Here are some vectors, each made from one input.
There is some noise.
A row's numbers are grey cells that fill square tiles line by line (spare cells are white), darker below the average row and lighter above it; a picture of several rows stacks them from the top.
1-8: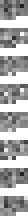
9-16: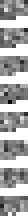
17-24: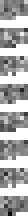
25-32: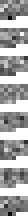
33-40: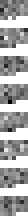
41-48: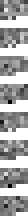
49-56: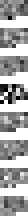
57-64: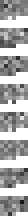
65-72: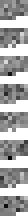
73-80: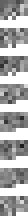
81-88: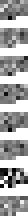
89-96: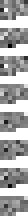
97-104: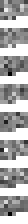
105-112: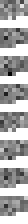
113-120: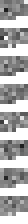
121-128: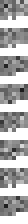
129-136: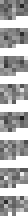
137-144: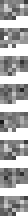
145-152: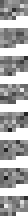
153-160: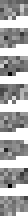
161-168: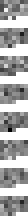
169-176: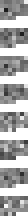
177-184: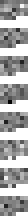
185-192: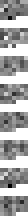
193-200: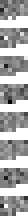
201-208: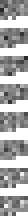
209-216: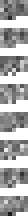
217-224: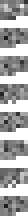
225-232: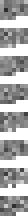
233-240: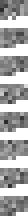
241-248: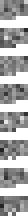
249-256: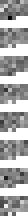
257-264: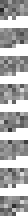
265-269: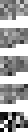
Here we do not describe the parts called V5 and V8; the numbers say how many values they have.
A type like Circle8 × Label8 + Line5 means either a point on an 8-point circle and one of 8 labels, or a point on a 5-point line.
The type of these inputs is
(Bool × Circle6 + V8) × V5 + Unit.
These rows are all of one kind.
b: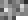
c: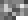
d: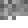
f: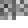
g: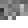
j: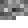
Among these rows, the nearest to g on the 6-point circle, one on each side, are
b and f.
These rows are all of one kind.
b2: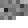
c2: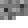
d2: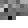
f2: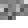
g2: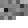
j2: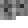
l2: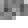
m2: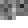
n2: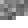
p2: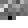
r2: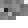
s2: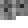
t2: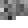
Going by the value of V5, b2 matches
c2 and g2.
